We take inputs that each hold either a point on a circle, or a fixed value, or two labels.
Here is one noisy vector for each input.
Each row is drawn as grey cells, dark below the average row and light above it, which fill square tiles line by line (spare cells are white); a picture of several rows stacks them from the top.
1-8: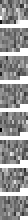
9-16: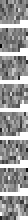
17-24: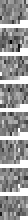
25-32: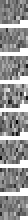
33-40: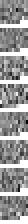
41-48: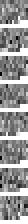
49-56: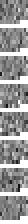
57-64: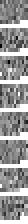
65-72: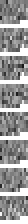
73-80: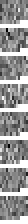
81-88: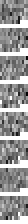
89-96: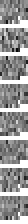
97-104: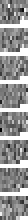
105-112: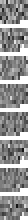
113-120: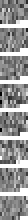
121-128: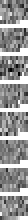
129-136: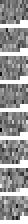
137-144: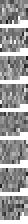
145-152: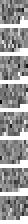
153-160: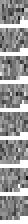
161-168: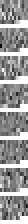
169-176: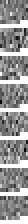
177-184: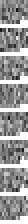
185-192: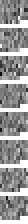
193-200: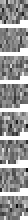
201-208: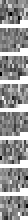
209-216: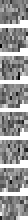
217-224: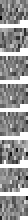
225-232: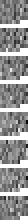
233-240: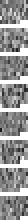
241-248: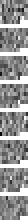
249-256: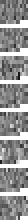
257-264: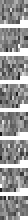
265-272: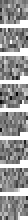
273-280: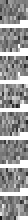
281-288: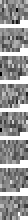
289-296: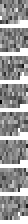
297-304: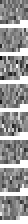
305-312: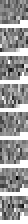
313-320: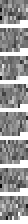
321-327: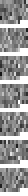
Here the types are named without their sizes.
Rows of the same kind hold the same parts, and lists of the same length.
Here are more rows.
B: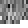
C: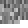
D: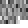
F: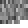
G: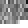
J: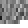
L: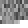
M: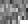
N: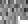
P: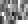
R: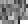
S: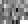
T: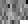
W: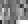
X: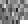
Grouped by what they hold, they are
B, C, D, F, G, L, M, N, T, W
J, R, S, X
P

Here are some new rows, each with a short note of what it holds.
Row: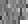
a point on a circle
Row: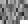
a point on a circle
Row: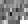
a point on a circle
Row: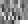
a fixed value
